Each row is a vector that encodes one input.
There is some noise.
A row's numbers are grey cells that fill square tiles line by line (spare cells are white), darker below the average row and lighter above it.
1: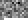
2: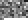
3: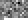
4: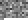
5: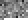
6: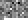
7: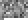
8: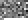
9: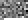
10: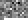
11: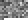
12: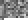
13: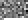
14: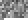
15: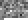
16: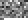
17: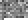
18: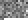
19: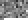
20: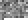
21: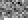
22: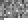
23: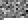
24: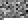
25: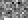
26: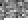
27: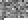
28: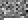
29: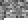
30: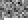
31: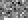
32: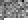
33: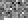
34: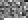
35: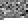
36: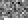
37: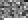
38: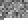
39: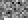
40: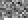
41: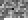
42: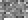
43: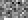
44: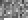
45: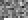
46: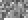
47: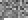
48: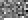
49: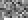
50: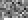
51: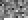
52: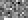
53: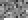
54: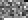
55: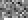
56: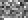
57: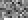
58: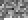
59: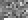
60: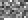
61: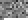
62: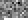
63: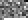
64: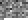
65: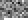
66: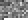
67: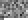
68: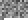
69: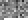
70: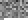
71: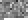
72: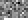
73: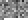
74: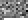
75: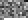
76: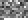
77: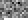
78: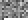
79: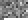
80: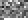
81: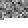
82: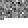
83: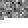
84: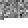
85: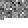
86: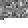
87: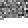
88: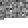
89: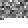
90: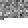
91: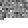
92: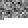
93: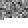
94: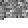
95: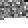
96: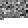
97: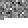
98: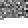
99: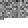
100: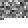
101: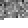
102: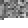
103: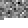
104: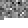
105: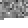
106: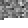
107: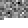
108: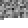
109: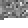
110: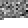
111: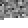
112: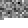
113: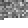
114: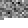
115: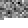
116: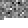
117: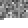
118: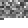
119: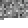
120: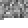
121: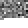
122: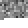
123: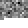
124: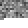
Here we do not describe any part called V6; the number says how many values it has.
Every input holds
either a point on a 4-point line, or a point on a 5-point line, or two values of V6.
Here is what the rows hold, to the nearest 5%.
About 25% of them hold a point on a 4-point line. About 30% of them hold a point on a 5-point line. The rest hold two values of V6.
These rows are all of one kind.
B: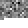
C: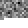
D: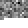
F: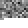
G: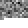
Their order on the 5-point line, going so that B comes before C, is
B, D, C, G, F.
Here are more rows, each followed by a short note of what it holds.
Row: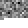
a point on a 5-point line
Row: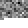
a point on a 5-point line
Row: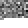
a point on a 4-point line
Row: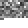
a point on a 4-point line
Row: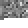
two values of V6
